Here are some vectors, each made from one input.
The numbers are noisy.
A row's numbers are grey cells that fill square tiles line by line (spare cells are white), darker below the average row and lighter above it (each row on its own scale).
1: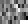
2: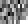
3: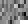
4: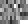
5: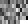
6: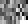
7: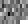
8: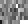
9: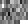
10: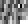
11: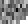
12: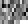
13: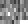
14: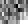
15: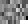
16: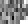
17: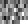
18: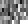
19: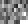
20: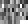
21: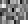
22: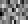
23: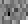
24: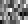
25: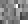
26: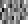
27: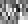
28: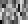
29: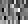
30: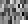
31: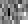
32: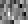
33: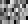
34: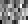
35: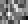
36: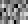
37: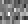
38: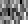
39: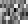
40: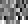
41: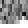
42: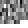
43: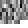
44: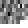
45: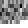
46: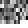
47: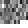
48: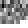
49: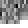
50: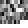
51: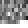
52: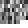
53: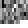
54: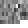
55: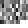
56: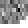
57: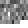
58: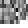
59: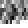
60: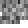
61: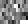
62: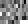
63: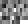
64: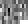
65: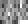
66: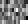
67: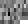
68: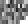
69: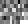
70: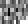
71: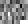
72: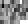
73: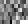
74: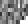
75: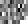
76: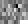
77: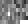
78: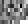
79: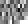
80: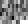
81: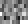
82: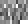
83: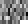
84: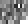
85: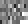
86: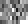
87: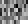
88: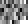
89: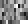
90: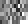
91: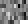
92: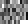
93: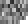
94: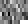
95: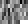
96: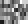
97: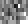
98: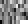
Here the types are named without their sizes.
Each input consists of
a point on each of two lines and a true/false value, together with either a point on a circle, or a fixed value.
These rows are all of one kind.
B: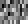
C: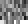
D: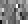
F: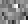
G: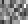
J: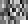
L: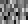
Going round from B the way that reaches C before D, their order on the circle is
B, C, L, G, F, D, J.
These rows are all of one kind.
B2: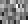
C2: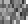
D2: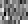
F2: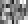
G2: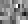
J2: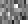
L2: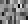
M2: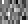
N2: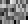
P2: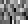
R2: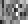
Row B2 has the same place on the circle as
G2 and N2.
